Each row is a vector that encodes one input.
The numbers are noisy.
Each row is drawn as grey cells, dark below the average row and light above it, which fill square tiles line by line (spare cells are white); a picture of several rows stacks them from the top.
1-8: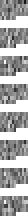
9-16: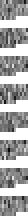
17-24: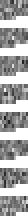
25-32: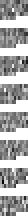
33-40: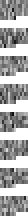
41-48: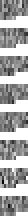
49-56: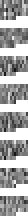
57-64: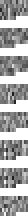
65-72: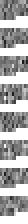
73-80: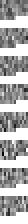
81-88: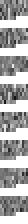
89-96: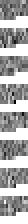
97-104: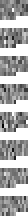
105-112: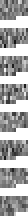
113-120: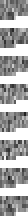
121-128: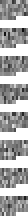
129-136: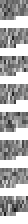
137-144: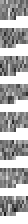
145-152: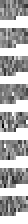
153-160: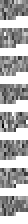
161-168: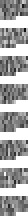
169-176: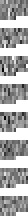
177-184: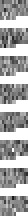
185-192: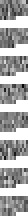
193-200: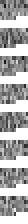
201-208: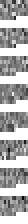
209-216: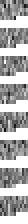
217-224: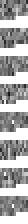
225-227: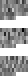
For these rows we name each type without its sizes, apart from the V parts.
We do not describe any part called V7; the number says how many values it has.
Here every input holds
a list of items, each either a point on a circle, or a true/false value and a value of V7.
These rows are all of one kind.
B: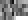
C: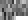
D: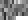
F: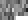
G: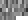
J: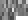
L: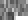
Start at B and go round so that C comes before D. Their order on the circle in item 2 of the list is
B, C, F, G, D, J, L.
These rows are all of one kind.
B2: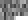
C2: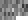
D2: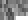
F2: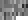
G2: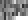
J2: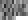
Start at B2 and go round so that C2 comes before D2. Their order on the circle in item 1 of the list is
B2, J2, G2, F2, C2, D2.
